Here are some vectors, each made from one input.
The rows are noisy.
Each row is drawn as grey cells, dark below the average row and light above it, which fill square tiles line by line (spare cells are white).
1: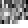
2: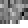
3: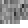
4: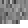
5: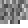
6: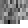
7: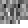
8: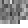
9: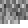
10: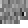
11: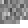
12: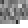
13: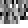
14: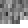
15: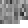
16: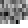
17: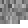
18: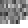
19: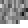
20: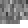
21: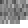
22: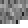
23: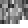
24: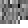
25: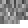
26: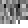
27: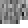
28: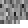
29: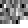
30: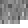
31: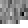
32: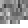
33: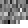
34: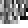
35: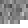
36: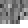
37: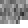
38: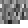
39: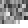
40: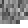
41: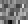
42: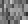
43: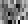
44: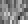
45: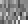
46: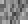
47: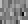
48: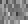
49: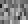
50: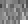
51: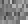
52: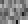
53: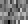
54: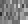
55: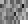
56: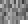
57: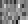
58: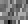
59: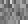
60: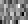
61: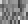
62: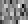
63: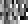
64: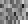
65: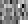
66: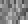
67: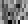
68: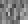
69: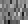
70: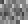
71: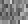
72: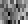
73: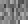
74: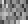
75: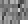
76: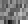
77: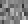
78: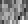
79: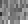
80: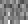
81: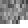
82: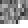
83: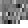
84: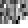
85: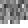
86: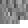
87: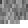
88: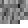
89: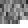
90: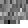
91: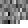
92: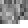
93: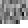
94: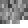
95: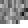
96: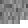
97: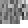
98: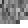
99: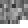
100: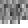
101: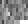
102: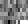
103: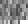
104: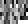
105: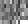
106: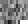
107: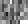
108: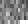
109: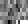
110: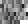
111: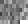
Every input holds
a list of up to three items, each a point on a 5-point line and a true/false value.
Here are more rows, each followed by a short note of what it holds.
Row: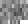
a list of two items
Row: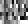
the empty list
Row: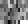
a list of one item
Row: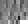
a list of three items
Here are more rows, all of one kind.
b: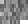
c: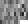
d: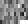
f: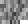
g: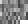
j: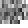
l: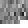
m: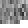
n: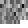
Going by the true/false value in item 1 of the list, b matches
f and g.
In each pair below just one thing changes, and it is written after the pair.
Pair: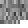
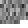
the true/false value in item 1 of the list
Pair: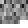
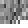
the true/false value in item 1 of the list
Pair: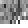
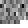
the place on the 5-point line in item 1 of the list
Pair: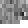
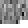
the true/false value in item 1 of the list
